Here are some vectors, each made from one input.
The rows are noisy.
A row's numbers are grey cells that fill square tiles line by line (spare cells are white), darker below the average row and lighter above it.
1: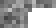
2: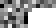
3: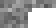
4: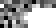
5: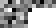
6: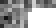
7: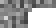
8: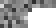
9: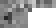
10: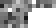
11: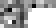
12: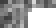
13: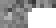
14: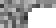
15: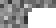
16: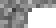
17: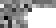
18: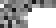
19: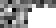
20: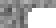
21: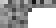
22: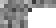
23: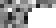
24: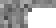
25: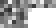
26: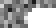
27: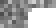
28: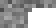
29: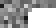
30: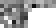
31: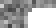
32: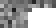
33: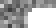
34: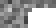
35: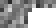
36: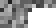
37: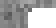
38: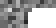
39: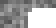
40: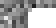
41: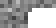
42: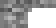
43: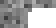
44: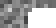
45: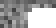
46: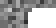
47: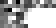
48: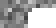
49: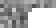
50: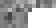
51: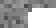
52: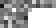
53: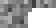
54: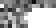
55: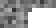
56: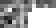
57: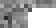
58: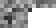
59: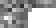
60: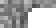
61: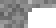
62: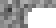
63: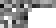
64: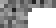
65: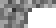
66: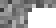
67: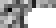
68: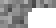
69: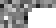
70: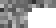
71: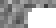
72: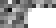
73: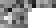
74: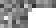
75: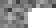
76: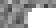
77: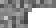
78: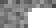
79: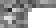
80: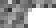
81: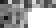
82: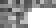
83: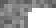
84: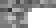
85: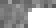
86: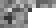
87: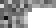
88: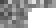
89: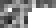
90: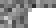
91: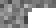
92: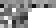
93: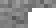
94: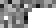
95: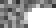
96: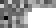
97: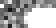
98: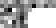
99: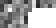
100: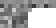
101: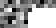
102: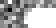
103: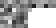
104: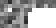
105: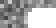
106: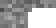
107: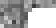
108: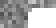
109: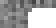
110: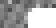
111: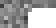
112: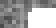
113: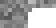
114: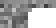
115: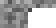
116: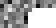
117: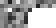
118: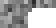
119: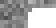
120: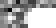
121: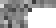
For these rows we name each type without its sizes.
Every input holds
a point on a line.
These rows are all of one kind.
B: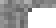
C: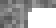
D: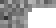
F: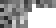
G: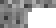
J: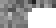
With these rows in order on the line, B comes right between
D and G.
